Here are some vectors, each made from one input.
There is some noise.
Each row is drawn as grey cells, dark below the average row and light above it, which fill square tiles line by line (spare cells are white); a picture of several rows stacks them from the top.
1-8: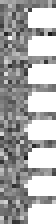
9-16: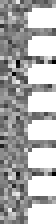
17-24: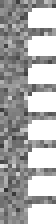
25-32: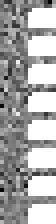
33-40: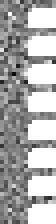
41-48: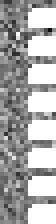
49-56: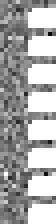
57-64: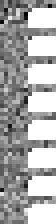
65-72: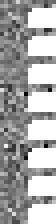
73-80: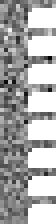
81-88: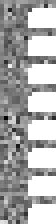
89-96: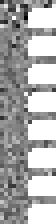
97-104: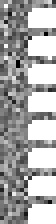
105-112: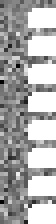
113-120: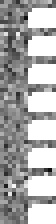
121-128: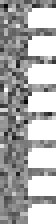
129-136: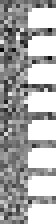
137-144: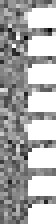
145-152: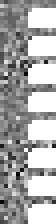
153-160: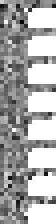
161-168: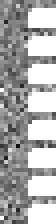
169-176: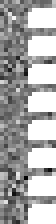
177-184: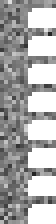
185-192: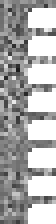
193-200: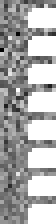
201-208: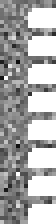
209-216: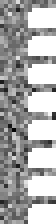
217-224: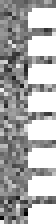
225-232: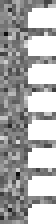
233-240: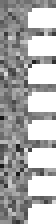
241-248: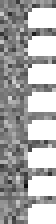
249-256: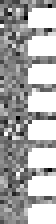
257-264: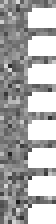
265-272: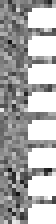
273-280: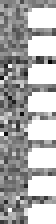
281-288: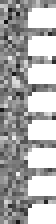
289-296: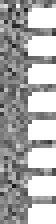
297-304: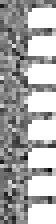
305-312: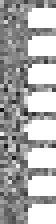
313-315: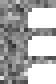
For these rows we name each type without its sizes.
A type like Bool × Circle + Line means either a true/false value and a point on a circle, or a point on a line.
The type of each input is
Line.
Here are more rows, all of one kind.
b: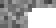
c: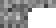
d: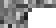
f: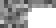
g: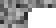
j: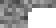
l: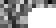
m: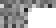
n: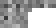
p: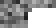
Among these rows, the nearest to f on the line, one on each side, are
l and m.
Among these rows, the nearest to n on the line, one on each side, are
b and j.
